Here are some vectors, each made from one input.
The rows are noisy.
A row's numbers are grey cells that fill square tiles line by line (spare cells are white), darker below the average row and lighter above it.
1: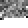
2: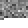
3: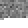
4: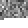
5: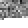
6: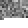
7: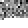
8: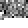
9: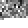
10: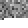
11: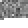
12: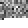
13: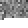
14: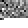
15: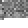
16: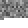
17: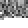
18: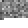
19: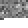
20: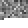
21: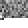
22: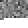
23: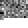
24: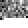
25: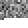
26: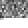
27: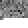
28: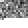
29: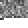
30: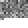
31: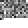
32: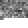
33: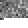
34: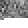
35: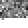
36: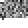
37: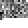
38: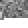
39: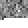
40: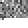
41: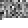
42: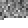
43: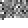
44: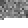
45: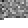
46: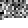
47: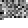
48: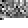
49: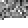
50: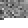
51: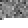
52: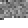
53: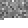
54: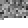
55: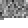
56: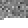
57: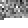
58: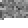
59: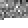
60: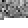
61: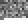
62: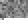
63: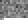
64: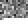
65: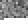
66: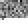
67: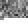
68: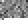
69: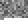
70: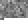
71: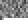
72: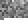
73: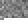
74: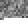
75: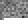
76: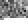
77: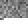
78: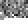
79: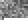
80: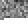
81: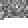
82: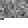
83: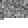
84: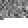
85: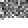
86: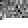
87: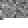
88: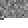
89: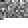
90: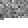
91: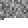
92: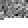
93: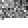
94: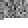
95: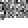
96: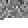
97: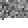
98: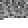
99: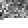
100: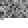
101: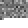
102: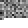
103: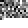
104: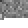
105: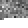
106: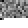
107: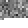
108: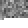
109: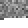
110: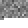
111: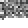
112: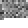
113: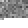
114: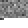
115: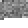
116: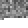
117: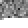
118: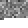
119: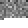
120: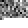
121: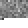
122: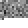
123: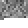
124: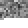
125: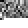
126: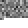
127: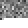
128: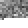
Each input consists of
a node of a 9-node tree, together with either a point on a 4-point line, or a point on a 5-point line.
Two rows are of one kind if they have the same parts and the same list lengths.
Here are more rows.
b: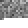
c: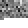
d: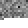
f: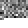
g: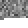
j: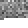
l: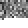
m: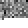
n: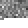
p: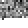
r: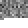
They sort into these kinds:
b, c, f, j, l, m, n, p, r
d, g

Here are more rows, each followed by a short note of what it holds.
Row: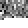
a point on a 4-point line and a node of a 9-node tree
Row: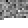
a point on a 4-point line and a node of a 9-node tree
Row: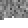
a point on a 5-point line and a node of a 9-node tree
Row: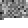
a point on a 5-point line and a node of a 9-node tree
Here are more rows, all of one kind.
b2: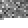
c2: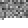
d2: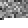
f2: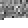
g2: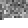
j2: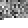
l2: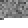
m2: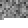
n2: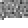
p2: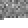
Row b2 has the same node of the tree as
l2 and m2.
